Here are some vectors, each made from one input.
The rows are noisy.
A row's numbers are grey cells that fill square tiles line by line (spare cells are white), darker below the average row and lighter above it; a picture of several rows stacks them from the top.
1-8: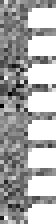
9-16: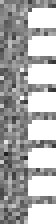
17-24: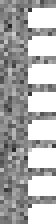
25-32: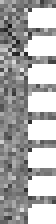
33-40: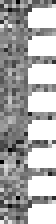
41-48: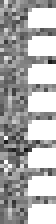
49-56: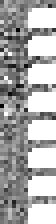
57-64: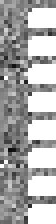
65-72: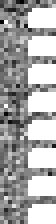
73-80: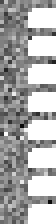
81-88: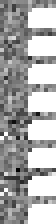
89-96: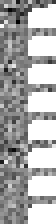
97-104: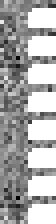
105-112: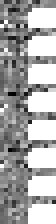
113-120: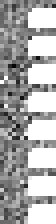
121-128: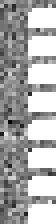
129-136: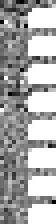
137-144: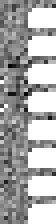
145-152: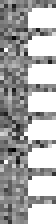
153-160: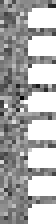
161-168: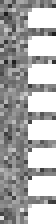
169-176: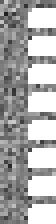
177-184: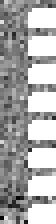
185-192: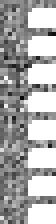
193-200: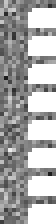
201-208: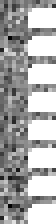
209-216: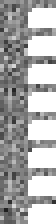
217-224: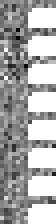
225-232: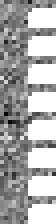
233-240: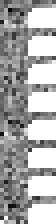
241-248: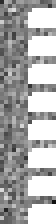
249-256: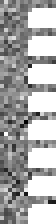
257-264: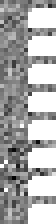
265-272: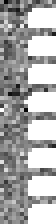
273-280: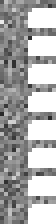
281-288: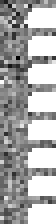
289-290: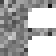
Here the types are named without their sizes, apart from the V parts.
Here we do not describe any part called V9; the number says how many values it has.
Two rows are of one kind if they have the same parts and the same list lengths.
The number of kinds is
5.
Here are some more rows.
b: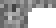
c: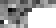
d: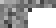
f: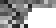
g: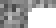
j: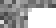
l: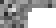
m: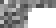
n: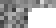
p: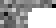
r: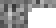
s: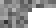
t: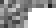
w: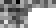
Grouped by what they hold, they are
b, g, n, r
c, w
d, s
f
j, l, m, p, t

